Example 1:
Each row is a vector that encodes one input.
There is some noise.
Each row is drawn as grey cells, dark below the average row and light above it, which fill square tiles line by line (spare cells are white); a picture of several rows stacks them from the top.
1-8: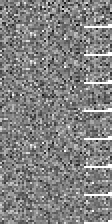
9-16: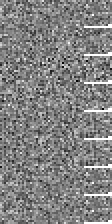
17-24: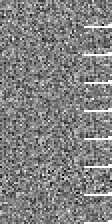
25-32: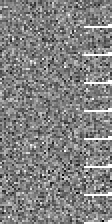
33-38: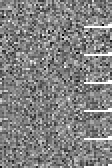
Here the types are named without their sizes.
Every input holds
a point on a line.
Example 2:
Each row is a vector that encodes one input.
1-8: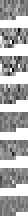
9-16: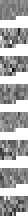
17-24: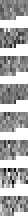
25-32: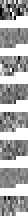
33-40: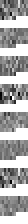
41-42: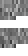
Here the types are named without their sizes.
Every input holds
a point on a circle.
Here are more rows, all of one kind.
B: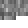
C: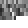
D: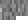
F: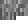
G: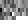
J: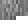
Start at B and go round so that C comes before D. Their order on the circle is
B, F, J, G, C, D.
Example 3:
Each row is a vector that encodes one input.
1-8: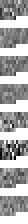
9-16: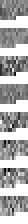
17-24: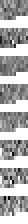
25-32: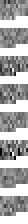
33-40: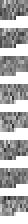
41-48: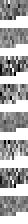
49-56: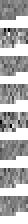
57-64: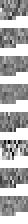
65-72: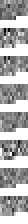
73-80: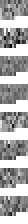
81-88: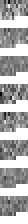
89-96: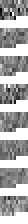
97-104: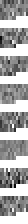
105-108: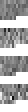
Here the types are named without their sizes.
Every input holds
either a fixed value, or three true/false values.
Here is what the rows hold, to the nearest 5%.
About 5% of them hold a fixed value. The rest hold three true/false values.
